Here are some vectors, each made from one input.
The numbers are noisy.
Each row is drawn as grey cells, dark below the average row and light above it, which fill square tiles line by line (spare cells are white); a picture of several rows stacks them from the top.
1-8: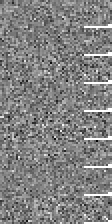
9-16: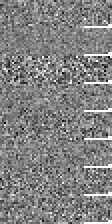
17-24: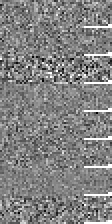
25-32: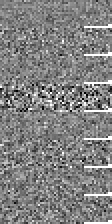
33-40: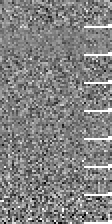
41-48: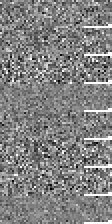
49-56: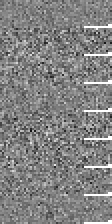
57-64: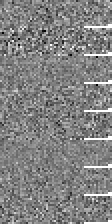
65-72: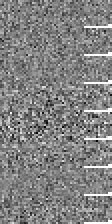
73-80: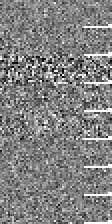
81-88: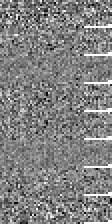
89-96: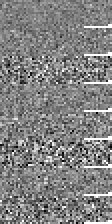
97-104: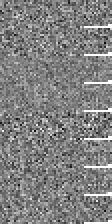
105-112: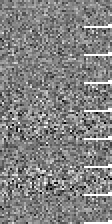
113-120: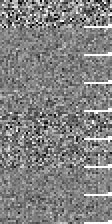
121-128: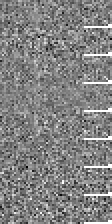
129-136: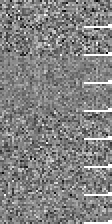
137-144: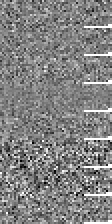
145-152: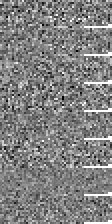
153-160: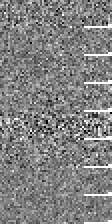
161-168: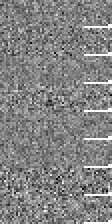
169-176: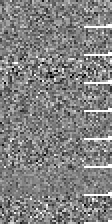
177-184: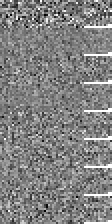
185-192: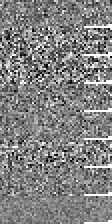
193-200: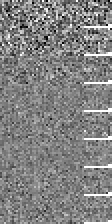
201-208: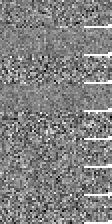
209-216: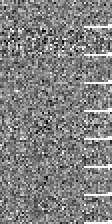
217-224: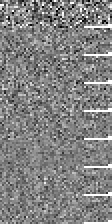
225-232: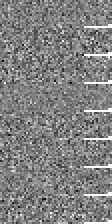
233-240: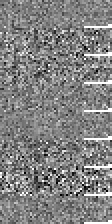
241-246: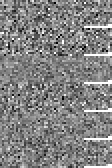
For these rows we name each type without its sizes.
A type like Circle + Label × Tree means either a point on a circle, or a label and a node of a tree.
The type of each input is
(Circle + Unit) × Tree + List((Circle + Unit) × Line).
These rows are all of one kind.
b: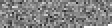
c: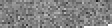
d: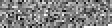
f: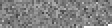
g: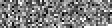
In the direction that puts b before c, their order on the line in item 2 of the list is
f, g, b, c, d.
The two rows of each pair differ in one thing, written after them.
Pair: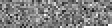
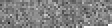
the place on the line in item 1 of the list
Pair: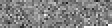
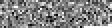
the place on the circle in item 1 of the list
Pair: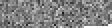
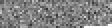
the place on the circle in item 2 of the list
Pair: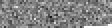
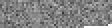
the place on the line in item 2 of the list
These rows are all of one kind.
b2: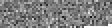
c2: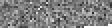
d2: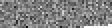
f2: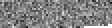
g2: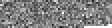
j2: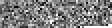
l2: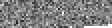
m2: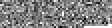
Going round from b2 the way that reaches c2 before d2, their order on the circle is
b2, l2, c2, m2, g2, j2, d2, f2.
